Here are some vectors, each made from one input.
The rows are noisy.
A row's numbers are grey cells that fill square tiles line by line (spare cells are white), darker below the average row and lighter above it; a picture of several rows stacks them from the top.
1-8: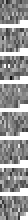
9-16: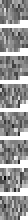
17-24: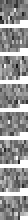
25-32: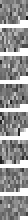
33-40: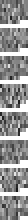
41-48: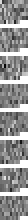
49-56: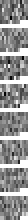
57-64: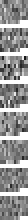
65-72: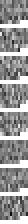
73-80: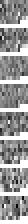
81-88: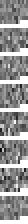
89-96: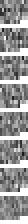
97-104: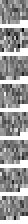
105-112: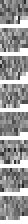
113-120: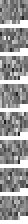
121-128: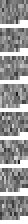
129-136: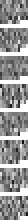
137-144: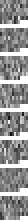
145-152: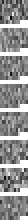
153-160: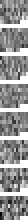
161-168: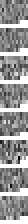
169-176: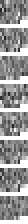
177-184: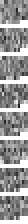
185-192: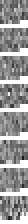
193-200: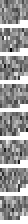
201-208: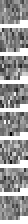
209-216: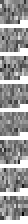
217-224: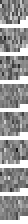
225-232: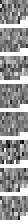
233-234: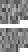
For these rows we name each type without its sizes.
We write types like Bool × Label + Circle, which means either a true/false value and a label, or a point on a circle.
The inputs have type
Bool × Circle + Tree.
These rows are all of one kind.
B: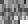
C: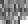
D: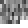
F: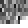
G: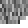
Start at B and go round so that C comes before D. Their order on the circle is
B, C, G, F, D.
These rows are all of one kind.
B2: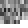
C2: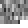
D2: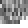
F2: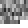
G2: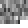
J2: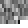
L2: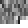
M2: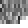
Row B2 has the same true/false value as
D2 and M2.
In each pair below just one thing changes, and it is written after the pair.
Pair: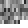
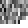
the true/false value
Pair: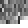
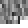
the true/false value
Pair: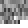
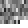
the place on the circle
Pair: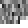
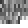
the true/false value
